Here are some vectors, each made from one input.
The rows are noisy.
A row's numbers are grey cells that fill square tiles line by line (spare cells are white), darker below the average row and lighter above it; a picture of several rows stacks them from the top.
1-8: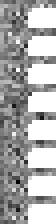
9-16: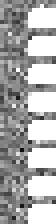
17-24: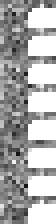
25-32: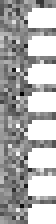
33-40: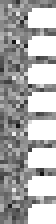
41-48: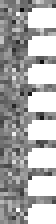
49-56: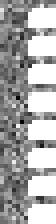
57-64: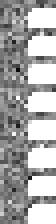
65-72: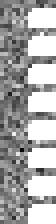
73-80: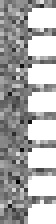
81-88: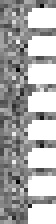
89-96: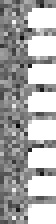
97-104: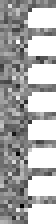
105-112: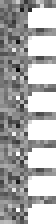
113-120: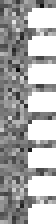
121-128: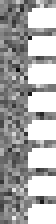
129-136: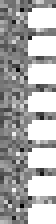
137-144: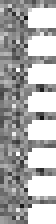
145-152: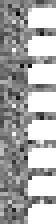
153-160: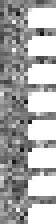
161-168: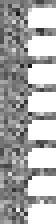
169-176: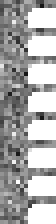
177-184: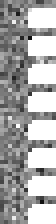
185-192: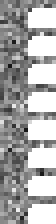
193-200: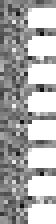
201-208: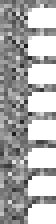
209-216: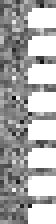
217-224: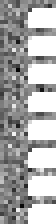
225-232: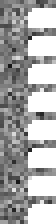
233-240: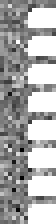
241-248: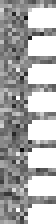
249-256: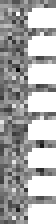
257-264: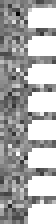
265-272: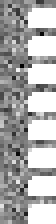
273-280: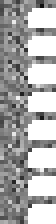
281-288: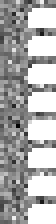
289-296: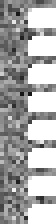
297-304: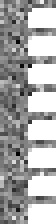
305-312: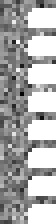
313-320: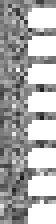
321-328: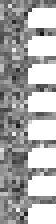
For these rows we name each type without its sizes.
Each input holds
a point on a circle, together with either a fixed value, or three true/false values.
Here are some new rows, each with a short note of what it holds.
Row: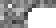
a point on a circle and three true/false values
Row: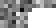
a point on a circle and three true/false values
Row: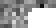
a point on a circle
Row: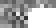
a point on a circle and three true/false values
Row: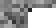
a point on a circle and three true/false values
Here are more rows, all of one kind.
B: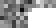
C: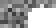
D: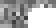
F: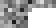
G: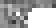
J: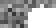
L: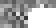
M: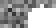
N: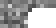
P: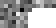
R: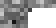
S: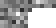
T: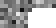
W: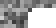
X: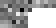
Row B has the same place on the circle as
C, J, L and M.
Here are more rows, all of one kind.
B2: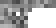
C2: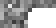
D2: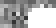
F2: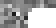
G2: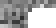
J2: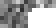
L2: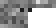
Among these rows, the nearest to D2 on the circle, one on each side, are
G2 and J2.
